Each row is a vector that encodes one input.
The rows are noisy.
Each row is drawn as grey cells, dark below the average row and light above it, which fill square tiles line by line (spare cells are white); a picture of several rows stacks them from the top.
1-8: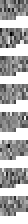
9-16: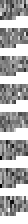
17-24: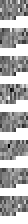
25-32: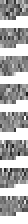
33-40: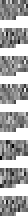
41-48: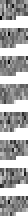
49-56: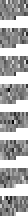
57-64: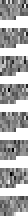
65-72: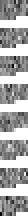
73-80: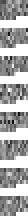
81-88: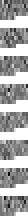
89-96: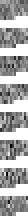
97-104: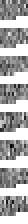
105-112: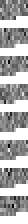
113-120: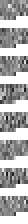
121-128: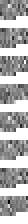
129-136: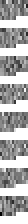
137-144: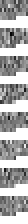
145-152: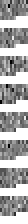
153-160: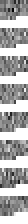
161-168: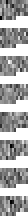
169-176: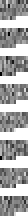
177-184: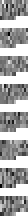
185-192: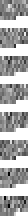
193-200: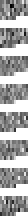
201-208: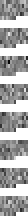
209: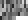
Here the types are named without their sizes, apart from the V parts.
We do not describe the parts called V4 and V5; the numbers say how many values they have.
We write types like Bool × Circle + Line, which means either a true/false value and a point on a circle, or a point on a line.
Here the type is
Bool × Line + Circle × V5 + V4.
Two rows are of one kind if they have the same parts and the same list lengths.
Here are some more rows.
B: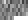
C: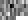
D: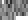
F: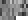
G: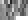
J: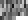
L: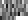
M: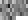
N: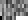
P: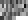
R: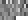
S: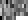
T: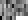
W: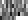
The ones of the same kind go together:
B, D, G, M
C, J, L, N, P, S, T, W
F, R

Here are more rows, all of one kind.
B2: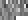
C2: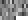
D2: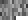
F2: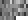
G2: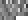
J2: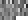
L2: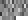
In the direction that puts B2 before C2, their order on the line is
J2, G2, B2, L2, C2, D2, F2.
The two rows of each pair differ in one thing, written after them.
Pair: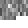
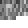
the place on the circle
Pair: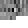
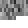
the place on the circle
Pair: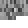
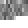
the value of V5
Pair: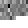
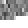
the value of V5
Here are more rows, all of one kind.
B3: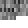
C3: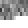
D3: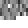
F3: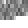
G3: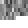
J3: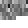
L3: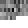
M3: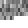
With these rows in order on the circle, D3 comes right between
B3 and C3.
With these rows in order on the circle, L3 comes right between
B3 and M3.
